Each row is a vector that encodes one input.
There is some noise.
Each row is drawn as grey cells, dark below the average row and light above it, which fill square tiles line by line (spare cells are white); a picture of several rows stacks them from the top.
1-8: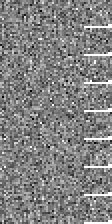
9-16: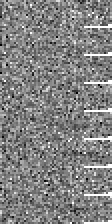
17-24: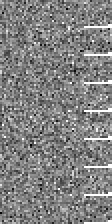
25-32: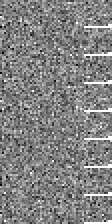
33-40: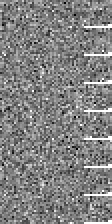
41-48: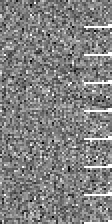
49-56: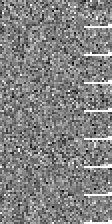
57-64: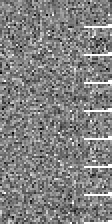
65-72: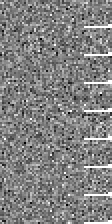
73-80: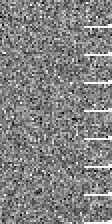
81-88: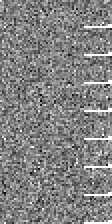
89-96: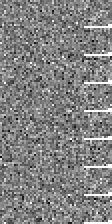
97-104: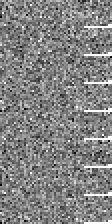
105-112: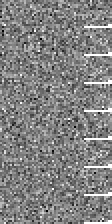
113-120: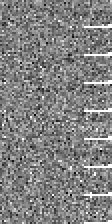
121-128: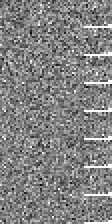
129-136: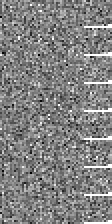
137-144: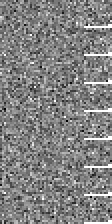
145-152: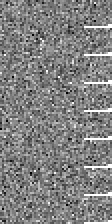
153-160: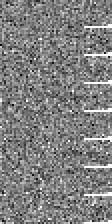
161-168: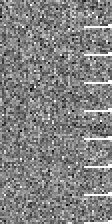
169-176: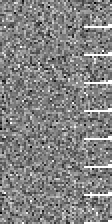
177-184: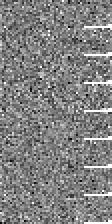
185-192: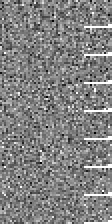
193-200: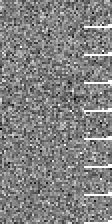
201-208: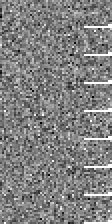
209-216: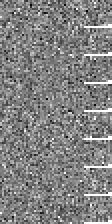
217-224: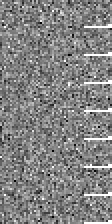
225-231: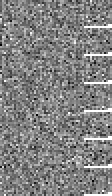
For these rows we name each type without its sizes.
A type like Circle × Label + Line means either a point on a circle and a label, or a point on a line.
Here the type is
Bool × (Label + Line) × (Tree + Unit).
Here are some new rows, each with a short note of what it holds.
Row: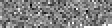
a label and a true/false value
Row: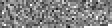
a point on a line and a true/false value
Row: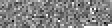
a label, a node of a tree and a true/false value
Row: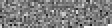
a point on a line, a node of a tree and a true/false value
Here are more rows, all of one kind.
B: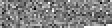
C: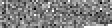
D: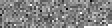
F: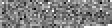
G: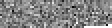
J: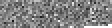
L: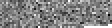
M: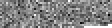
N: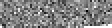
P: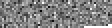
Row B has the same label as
C, F, L and M.
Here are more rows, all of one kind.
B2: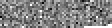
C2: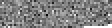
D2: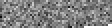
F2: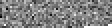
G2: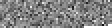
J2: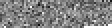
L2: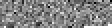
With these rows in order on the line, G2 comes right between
C2 and J2.
